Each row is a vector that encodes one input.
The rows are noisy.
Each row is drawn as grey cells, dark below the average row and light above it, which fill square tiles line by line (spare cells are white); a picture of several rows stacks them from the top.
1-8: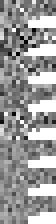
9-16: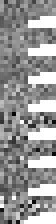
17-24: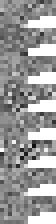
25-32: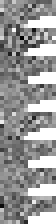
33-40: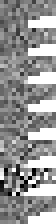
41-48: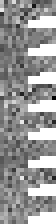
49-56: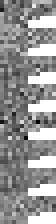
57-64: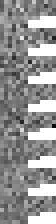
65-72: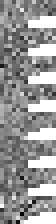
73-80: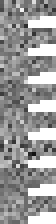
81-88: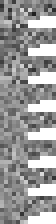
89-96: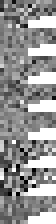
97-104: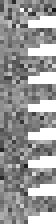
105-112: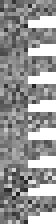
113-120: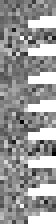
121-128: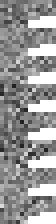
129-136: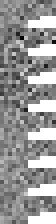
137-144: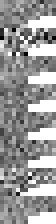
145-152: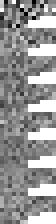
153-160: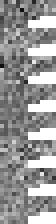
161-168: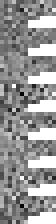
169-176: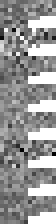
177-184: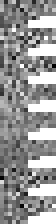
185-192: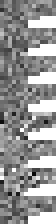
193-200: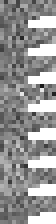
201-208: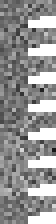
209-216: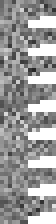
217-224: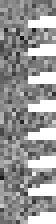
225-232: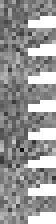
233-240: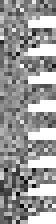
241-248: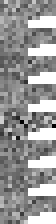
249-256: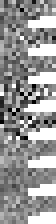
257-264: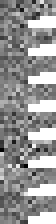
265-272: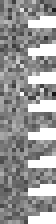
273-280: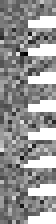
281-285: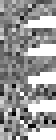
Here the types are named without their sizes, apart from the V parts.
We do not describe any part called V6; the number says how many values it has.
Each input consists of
a true/false value, together with a list of items, each either a point on a line, or a value of V6.
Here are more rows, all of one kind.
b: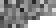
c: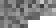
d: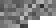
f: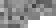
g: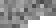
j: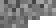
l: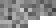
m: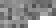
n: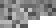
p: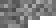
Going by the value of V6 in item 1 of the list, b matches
c, f and g.
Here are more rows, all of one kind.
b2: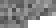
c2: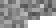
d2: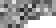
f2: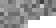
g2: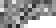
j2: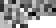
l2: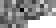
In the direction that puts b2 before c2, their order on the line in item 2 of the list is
j2, d2, b2, f2, c2, l2, g2.
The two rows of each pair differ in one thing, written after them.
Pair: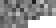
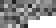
the place on the line in item 2 of the list
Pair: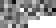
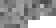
the value of V6 in item 1 of the list
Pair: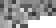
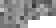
the place on the line in item 2 of the list
